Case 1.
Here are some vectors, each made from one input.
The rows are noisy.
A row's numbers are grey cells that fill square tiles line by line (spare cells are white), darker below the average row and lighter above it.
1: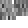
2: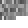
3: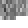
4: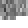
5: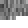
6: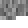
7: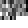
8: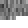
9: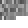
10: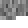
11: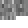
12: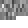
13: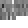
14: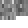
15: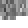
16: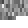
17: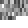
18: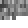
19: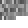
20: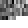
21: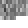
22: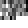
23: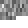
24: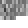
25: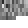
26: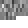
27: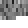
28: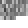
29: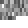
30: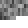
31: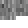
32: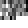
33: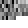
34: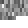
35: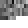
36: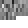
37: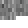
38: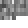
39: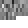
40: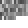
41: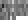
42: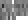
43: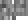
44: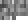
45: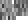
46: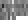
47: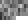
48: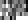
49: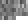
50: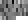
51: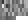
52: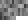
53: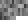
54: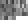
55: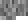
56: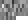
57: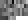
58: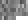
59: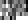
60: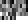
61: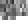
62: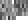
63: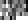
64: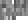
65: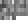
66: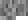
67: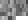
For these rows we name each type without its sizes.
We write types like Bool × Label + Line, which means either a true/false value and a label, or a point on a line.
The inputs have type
Tree + Unit.
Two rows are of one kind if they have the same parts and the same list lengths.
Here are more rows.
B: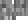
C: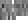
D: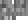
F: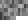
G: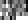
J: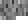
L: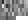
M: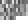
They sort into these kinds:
B, C, D, F, J, L, M
G

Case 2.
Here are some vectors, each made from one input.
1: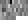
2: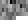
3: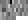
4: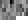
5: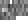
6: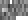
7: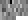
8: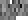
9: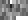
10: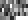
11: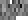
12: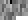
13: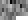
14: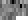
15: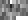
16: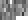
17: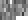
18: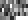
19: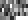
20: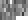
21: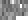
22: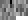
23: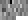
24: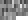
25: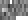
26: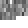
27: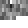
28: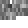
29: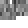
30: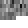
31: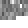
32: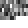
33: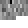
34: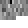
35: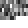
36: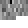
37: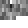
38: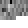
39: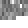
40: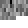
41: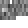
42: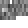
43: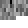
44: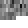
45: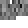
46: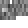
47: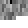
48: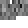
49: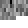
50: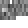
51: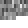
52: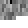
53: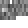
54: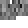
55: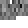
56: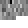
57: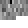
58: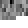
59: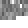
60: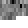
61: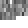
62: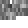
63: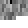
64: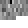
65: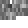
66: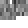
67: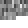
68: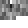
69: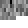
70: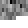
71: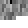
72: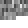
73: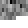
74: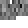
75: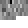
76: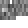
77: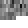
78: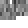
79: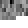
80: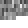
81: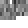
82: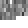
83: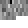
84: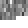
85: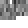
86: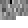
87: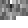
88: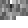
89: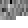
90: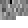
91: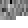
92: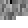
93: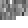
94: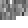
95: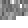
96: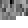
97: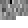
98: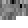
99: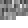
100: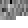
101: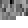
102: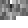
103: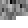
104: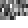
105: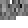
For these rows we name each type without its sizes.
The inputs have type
Bool × Bool × Bool × Bool + Unit.
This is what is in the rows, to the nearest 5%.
About 5% of them hold a fixed value. The rest hold four true/false values.
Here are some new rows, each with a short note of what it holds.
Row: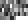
a fixed value
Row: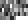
a fixed value
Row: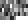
a fixed value
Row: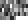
a fixed value
